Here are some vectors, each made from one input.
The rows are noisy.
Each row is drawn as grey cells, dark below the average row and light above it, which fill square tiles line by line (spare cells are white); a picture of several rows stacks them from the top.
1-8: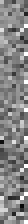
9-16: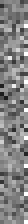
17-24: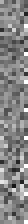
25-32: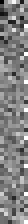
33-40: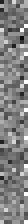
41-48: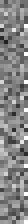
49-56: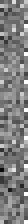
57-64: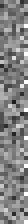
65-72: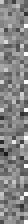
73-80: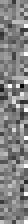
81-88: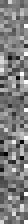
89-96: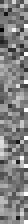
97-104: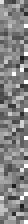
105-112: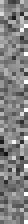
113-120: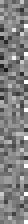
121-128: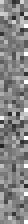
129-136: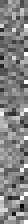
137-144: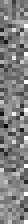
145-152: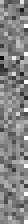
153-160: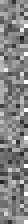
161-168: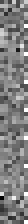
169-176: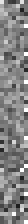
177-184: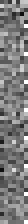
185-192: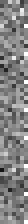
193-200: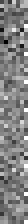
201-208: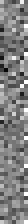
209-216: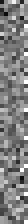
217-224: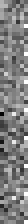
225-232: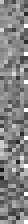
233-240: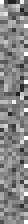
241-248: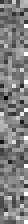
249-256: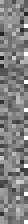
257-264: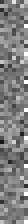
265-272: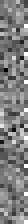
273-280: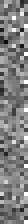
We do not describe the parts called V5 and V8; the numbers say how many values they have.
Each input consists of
either a point on a 6-point line, or a point on a 7-point line, or a true/false value, a value of V5 and a value of V8.
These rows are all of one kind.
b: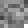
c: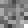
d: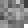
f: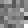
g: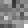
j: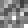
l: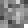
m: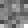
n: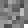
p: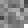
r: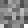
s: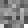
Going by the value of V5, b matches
d, l and p.
